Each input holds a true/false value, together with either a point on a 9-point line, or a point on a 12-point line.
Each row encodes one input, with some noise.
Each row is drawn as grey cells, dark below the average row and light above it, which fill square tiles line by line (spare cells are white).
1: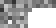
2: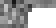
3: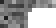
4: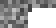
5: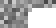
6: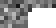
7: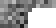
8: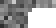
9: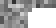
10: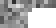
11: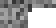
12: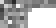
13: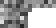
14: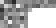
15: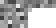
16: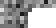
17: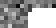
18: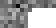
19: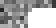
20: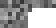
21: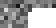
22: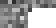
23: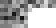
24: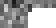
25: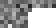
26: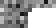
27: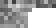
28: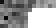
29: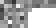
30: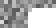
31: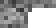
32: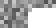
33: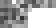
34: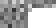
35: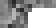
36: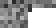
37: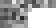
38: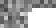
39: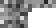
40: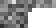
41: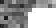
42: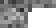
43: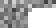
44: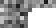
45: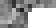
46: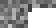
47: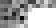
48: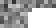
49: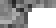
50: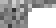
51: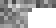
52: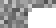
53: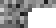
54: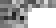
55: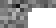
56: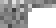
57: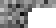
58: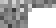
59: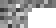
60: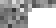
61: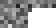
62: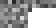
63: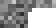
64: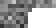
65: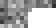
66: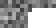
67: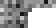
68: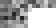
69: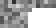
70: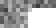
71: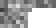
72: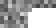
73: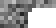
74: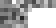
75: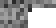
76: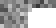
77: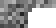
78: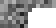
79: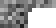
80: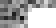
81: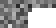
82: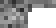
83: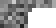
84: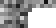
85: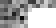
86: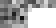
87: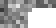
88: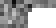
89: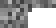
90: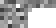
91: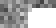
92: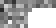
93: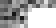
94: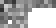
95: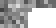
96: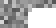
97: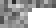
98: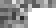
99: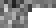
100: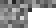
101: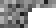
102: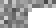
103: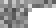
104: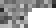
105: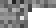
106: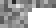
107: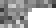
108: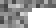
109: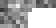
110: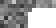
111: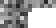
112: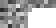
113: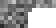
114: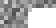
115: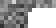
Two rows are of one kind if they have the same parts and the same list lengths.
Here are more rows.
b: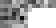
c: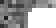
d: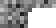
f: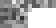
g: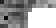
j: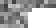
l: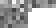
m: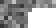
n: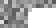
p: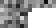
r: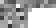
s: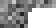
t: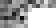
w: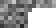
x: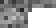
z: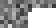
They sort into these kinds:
b, c, d, f, g, l, m, n, p, s, t, w
j, r, x, z

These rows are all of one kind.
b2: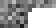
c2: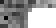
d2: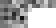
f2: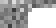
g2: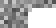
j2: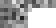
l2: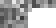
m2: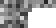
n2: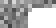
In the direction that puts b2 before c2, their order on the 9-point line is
m2, g2, n2, f2, b2, l2, j2, d2, c2.
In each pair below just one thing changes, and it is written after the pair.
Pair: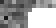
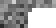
the place on the 9-point line
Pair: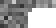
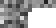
the place on the 9-point line
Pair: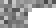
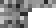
the true/false value
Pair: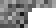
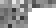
the true/false value
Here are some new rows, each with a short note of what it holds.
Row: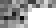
a point on a 9-point line and a true/false value
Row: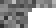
a point on a 9-point line and a true/false value
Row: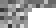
a point on a 12-point line and a true/false value
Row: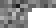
a point on a 12-point line and a true/false value
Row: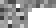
a point on a 12-point line and a true/false value
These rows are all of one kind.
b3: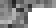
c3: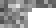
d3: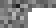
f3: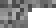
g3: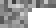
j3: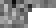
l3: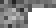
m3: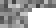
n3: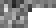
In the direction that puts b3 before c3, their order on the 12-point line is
l3, b3, j3, n3, c3, g3, m3, f3, d3.
